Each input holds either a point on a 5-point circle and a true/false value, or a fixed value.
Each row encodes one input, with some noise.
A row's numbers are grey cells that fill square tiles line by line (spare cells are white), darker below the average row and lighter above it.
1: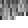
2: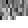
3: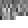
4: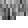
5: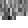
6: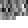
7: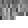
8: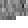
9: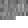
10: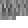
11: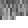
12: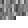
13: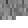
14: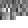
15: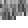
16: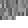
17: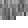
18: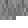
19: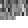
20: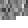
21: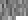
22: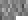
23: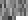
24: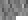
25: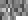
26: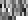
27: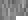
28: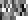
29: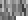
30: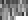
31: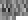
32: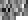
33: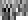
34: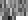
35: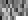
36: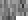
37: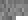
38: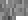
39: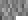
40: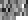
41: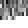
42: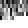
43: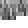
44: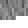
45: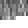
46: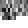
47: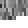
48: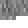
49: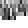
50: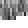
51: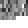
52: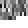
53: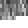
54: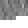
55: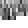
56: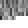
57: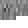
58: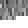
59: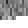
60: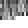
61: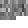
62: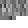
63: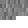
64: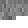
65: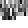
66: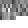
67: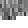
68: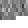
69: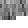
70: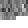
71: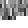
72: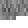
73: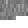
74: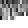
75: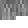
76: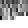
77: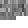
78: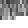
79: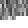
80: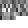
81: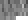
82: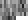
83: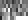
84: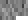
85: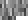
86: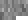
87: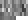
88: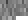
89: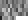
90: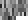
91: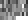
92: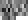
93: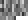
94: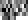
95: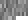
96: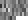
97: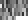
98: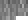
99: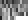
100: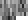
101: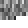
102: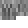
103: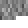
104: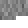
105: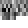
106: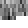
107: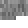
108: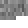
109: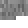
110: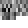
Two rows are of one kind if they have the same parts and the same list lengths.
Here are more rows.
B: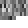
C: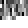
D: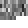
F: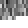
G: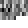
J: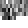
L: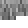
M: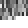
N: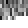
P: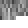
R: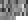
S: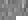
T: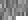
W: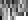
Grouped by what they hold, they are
B, D, F, J, L, M, N, P, R, S, T, W
C, G

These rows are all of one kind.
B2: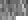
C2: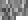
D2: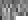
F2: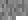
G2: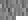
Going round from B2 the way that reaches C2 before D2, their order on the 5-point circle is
B2, F2, C2, D2, G2.
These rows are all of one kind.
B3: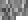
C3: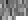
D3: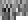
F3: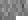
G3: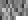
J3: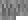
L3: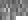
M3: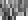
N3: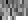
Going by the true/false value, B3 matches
L3 and M3.
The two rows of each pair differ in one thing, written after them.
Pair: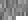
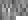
the true/false value
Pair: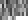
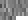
the true/false value
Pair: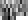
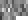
the place on the 5-point circle
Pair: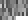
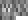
the true/false value
